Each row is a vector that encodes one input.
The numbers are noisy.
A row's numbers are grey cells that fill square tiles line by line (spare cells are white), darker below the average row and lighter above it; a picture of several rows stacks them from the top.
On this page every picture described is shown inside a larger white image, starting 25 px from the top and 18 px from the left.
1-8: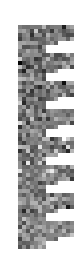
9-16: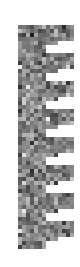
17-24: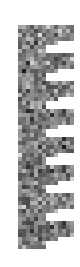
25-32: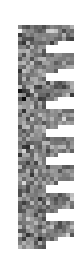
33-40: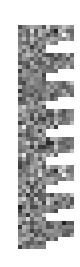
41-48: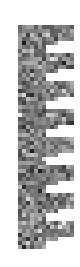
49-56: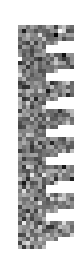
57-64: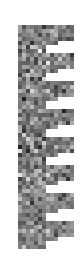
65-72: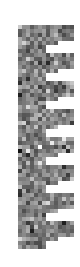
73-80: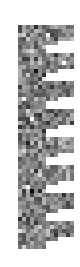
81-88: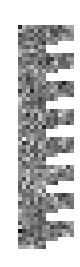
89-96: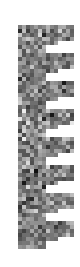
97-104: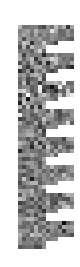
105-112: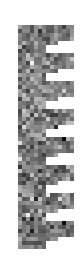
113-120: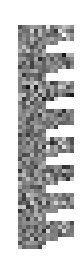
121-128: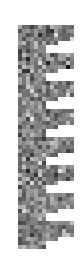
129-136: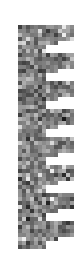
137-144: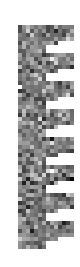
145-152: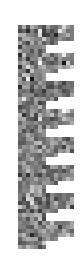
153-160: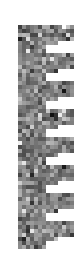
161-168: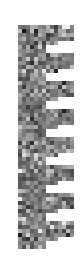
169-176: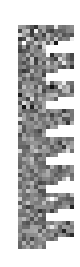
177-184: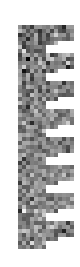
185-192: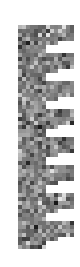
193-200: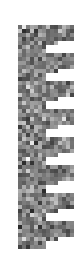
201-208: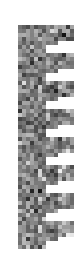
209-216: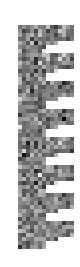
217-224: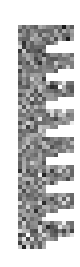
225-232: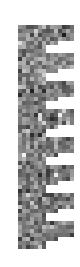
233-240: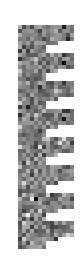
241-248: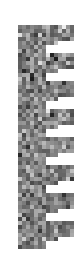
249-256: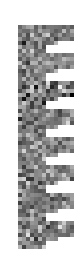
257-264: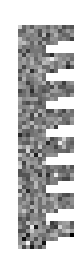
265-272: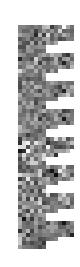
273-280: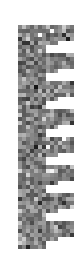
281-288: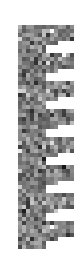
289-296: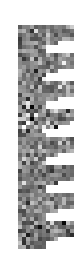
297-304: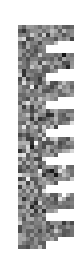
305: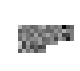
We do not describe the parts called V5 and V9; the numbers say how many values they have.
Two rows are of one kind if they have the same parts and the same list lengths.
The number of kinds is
3.
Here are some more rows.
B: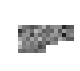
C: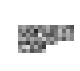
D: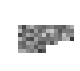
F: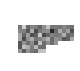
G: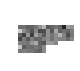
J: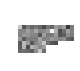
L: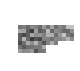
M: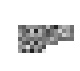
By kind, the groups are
B, G
C, F, M
D, J, L

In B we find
a value of V5 and a value of V9.
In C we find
two labels (each one of 7).
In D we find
a node of an 8-node tree and a value of V9.
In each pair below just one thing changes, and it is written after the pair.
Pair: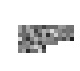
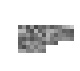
the value of V9
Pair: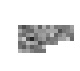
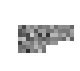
the value of V9
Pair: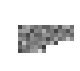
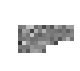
the node of the tree
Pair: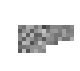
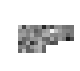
the node of the tree
